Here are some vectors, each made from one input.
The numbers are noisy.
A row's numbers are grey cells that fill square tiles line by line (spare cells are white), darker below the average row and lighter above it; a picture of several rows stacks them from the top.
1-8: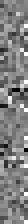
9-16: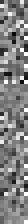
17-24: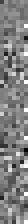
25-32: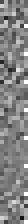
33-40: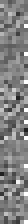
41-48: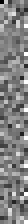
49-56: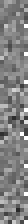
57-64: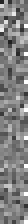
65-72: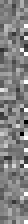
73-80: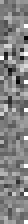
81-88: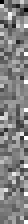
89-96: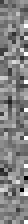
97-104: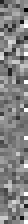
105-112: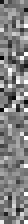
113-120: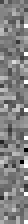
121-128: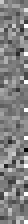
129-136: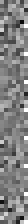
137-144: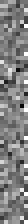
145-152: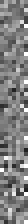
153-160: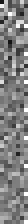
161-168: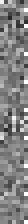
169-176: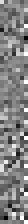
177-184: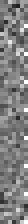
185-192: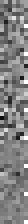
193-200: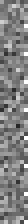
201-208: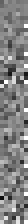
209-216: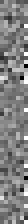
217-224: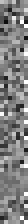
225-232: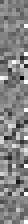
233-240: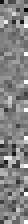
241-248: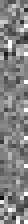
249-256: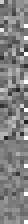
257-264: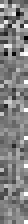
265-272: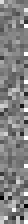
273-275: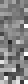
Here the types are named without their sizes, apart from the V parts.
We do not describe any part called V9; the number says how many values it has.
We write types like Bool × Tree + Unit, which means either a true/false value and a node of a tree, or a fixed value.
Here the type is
List(Bool × V9).
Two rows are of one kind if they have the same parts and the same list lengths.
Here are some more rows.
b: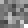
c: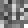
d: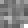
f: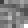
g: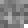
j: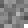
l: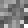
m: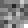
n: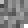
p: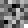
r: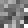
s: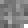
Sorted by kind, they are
b, d, g, n, s
c
f, j, l, m, p, r

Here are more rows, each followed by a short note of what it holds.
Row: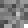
a list of two items
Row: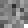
a list of two items
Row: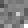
a list of two items
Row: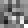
the empty list
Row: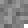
a list of one item
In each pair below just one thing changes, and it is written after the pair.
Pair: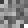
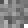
the value of V9 in item 1 of the list
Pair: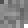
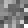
the value of V9 in item 1 of the list
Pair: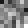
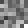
the value of V9 in item 2 of the list
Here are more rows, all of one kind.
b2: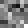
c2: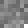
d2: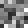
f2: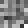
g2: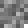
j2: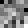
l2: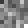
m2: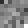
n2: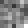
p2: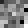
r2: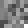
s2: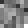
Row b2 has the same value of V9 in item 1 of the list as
c2, d2, f2 and n2.
